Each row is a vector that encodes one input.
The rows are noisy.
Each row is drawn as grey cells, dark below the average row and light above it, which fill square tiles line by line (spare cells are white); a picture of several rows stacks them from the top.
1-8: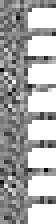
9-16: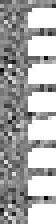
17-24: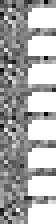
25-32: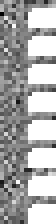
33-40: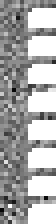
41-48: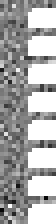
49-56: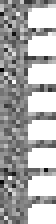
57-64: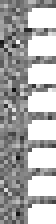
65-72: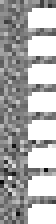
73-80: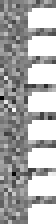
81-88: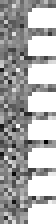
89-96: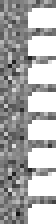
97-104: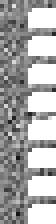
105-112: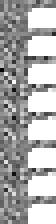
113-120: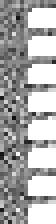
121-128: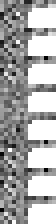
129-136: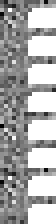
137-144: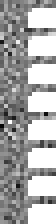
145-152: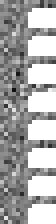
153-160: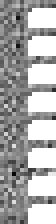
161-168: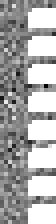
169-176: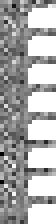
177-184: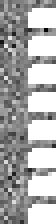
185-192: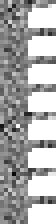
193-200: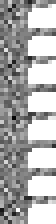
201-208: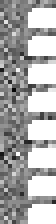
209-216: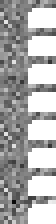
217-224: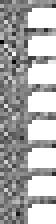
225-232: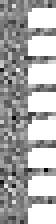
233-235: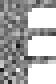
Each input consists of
either a point on an 8-point line, or three true/false values.
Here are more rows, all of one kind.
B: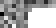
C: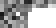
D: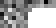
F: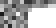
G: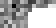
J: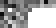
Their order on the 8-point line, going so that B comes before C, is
J, D, B, F, C, G.
